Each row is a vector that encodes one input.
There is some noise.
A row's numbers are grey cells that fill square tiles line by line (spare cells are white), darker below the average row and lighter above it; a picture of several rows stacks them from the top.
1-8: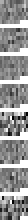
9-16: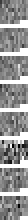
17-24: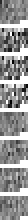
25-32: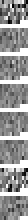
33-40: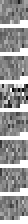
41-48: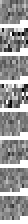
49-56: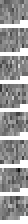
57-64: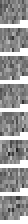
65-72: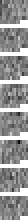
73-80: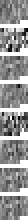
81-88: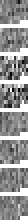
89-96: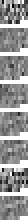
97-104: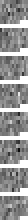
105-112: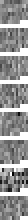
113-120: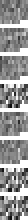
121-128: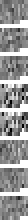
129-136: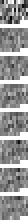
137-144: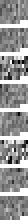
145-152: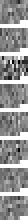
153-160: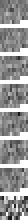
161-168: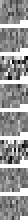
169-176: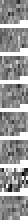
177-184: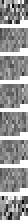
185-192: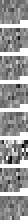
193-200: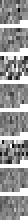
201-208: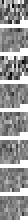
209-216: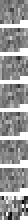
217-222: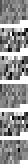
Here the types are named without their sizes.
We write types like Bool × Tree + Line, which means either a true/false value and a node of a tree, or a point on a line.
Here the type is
Bool × Circle + (Line + Tree) × Tree.
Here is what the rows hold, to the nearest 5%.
About 20% of them hold a point on a circle and a true/false value. The rest hold a node of a tree, together with either a point on a line, or a node of a tree.
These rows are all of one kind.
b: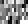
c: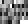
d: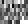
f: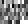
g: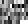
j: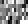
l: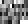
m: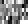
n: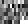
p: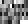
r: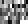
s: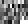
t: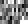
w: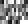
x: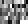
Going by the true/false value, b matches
j, m, t and w.
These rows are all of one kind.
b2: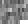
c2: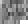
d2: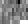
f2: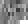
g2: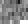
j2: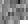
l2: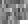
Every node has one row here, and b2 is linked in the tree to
j2 and l2.
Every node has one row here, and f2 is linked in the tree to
c2 and j2.
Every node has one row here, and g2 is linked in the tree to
d2 and j2.
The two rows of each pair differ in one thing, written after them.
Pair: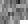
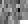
the node of the tree
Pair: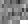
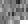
the place on the line
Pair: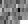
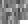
the place on the line
